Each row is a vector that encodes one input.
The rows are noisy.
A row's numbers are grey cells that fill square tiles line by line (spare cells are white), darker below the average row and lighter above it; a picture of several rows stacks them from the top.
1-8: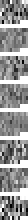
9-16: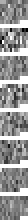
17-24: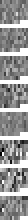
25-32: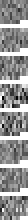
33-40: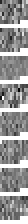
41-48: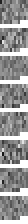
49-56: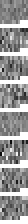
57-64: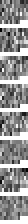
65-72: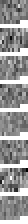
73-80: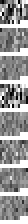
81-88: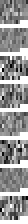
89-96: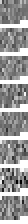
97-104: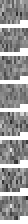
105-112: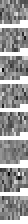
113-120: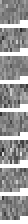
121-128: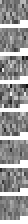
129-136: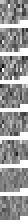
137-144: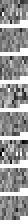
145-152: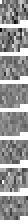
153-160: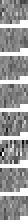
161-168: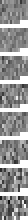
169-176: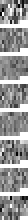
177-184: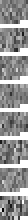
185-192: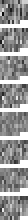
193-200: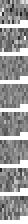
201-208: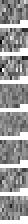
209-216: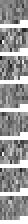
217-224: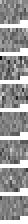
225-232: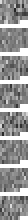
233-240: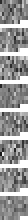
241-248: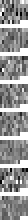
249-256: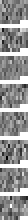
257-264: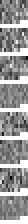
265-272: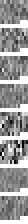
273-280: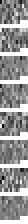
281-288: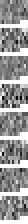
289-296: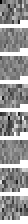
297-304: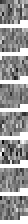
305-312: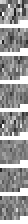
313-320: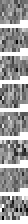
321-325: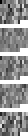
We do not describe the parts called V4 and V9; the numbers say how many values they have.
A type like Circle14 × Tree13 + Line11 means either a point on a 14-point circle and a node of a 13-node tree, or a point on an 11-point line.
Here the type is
(Circle6 + V9) × (Tree11 + V4) + Line6 × Line8.
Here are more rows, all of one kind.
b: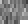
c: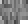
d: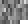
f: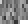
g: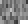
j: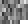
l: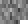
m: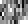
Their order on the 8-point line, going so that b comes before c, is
m, b, l, c, g, f, j, d.
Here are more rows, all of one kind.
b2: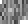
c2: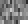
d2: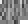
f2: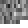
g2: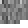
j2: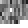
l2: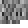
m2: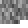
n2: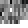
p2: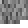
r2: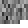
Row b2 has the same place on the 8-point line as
j2, m2, p2 and r2.
